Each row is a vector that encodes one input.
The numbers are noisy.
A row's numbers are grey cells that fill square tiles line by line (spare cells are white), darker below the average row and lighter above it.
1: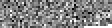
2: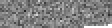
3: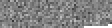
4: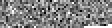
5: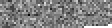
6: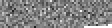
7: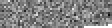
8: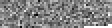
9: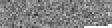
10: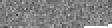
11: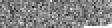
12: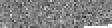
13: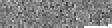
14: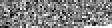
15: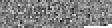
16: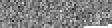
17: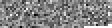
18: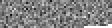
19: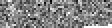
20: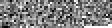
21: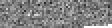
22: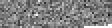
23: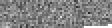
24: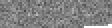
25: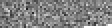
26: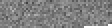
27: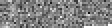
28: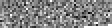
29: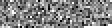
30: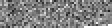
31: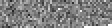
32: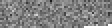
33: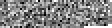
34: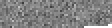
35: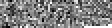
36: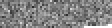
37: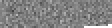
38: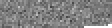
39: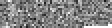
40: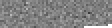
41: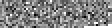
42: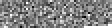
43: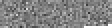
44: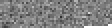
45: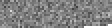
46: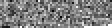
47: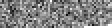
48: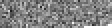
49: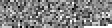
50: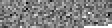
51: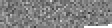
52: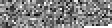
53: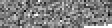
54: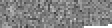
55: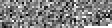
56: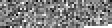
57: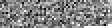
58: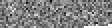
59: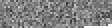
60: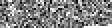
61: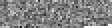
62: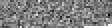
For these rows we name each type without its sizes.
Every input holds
either a fixed value, or two labels.
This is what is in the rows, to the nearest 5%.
About 10% of them hold a fixed value. The rest hold two labels.
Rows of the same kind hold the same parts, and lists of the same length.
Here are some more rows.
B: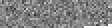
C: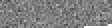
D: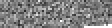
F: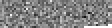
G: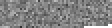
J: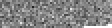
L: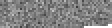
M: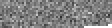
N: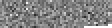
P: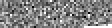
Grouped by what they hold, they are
B, C, D, F, G, L, M, N, P
J

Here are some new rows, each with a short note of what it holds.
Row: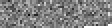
two labels
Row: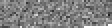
two labels
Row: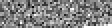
a fixed value
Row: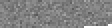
two labels
